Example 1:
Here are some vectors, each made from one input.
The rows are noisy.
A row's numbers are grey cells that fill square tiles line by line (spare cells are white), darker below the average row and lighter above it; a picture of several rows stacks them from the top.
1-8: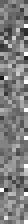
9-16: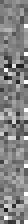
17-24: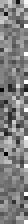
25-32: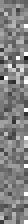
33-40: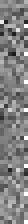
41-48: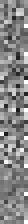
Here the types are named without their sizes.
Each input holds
a point on a line.
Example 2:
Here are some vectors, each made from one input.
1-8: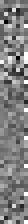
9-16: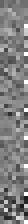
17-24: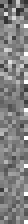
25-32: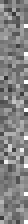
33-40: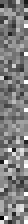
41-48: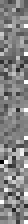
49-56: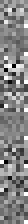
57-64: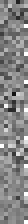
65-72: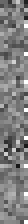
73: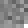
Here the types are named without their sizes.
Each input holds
a point on a line.
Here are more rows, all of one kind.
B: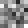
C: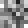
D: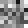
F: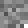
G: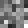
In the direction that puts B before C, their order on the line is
G, F, D, B, C.
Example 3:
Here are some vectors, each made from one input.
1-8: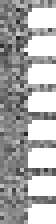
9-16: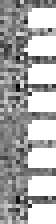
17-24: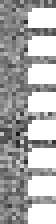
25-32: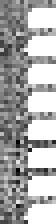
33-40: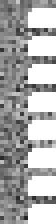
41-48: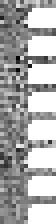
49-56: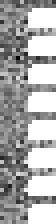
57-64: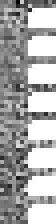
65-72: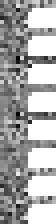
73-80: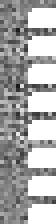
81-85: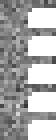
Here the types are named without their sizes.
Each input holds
a point on a line.
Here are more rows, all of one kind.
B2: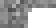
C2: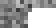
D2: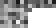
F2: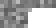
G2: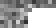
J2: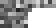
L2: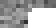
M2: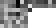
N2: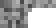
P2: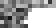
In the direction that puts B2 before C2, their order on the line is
M2, D2, G2, L2, F2, B2, N2, C2, J2, P2.
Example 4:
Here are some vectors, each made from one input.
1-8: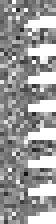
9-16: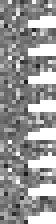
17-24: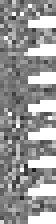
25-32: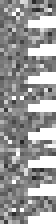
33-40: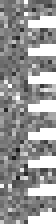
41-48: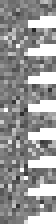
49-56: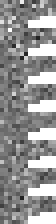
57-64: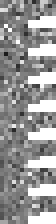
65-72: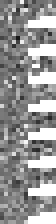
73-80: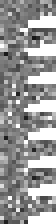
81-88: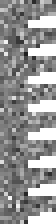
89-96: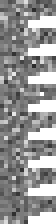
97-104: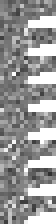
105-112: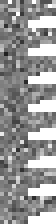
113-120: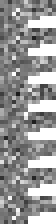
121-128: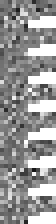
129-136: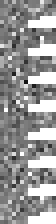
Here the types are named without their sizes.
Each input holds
a node of a tree.
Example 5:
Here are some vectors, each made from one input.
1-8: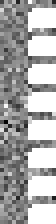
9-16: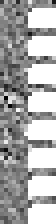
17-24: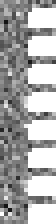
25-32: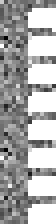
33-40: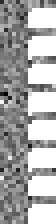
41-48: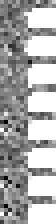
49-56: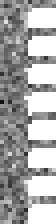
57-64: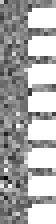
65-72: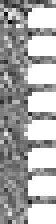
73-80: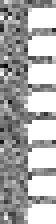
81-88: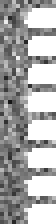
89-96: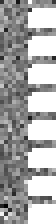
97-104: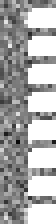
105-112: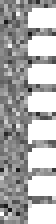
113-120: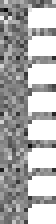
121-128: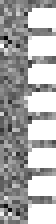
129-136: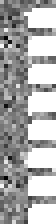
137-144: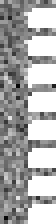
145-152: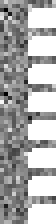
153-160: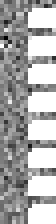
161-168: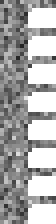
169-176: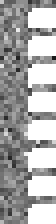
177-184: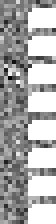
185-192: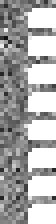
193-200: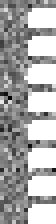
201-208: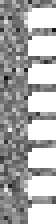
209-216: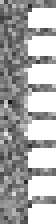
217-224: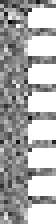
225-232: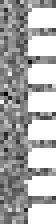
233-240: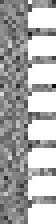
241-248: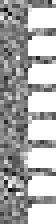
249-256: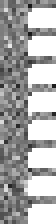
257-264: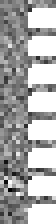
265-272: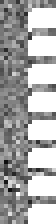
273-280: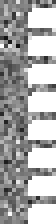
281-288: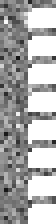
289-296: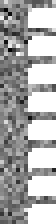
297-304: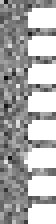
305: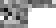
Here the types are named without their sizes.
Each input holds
either a fixed value, or a node of a tree.
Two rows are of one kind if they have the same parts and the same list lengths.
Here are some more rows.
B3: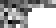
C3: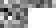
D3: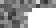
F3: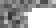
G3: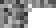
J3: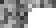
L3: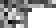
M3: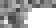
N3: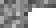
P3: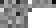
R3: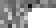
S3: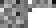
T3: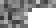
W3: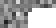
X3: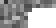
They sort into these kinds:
B3, L3
C3, D3, F3, G3, J3, M3, N3, P3, R3, S3, T3, W3, X3

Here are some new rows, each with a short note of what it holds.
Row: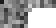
a node of a tree
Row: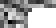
a fixed value
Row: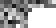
a fixed value
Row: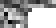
a fixed value
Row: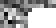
a fixed value
